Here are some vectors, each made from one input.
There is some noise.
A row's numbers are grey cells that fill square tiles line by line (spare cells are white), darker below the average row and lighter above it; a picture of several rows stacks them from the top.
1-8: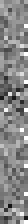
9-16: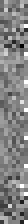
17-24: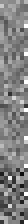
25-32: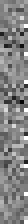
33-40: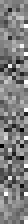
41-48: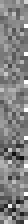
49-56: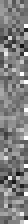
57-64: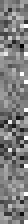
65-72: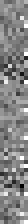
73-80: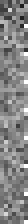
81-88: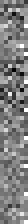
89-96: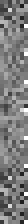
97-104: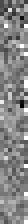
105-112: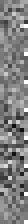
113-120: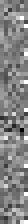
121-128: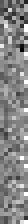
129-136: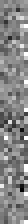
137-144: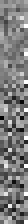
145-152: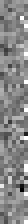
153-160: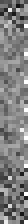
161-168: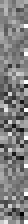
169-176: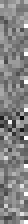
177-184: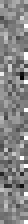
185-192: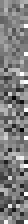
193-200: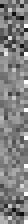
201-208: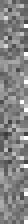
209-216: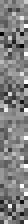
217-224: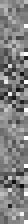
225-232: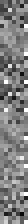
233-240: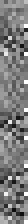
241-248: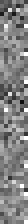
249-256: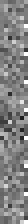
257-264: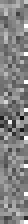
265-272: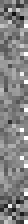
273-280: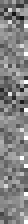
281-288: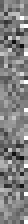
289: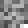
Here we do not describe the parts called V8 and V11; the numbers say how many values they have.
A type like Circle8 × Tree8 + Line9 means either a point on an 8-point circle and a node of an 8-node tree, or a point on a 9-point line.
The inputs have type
Line9 × (Unit + V8 × V11) + List2(Line7).
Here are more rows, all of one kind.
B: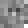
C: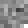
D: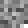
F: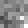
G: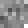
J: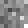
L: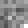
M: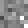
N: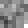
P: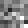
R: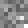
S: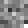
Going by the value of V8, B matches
G, M, P and S.
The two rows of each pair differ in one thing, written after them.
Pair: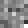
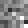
the value of V11
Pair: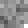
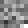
the place on the 9-point line
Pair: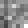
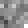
the value of V11
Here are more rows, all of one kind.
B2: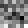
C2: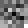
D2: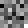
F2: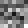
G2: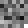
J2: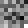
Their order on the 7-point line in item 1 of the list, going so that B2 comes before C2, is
D2, G2, J2, B2, F2, C2.
